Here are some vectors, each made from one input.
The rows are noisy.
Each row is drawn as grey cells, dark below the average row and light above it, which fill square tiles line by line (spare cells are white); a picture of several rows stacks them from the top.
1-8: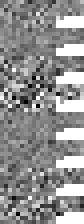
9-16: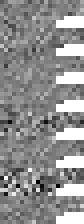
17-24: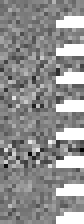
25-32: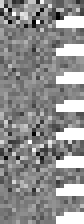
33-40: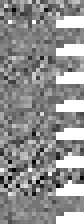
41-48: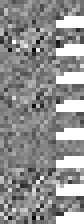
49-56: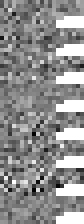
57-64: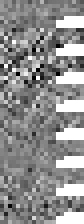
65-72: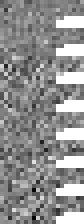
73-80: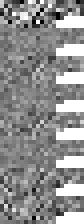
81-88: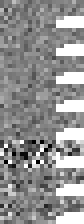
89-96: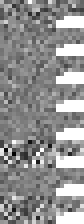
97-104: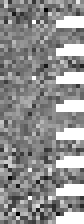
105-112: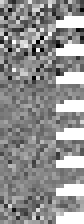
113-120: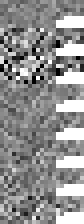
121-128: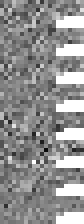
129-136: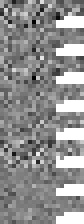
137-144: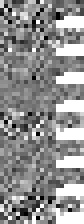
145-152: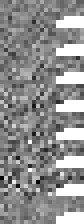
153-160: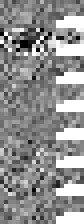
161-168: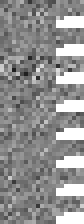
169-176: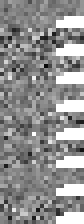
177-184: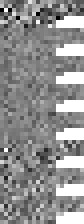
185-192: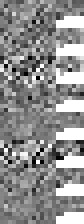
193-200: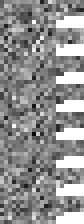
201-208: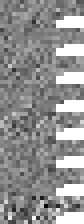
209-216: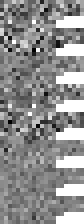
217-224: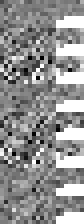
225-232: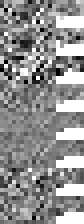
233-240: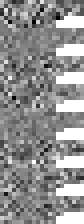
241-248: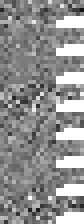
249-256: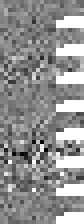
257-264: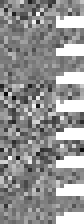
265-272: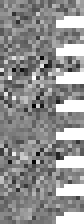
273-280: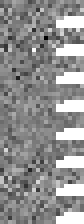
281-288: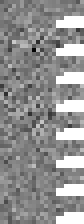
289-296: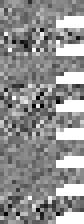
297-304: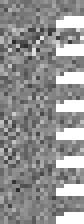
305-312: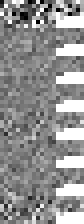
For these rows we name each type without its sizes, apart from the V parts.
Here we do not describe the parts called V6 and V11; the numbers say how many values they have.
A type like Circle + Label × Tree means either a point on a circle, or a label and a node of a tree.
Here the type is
((Bool × Bool × Bool × Bool + Unit) × V11 + Tree × Tree) × V6.
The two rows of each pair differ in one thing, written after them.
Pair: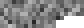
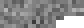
the value of V6
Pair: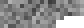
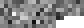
the value of V11
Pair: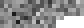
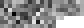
the value of V11
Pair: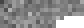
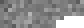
one of the four true/false values
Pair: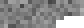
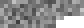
the value of V6
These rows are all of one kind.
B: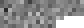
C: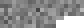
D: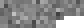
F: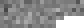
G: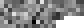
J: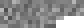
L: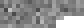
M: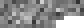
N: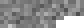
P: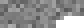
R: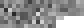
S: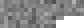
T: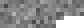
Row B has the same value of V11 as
D, J and T.
